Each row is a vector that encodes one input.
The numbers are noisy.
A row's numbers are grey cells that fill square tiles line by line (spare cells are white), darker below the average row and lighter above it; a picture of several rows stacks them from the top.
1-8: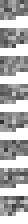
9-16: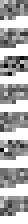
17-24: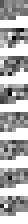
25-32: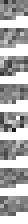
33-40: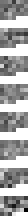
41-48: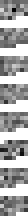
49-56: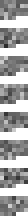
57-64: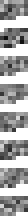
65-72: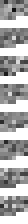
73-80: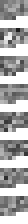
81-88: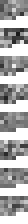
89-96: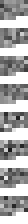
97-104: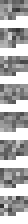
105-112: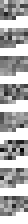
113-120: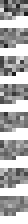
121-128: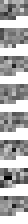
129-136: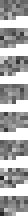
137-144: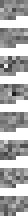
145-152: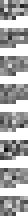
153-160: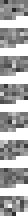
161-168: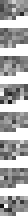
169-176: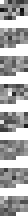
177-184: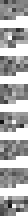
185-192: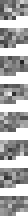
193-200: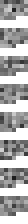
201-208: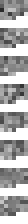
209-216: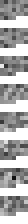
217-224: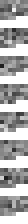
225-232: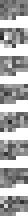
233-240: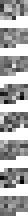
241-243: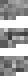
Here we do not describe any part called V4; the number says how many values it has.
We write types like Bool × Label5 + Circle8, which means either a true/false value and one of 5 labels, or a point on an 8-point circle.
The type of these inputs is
List3(Bool × V4).
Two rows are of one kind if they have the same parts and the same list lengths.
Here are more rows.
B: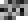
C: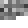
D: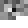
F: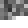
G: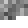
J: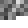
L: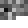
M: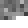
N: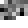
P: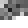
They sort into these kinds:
B, N
C, G, P
D, M
F, J, L

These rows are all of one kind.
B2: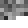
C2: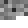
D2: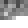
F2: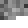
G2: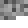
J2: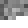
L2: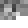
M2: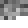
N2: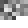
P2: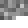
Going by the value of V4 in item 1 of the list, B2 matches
L2 and M2.
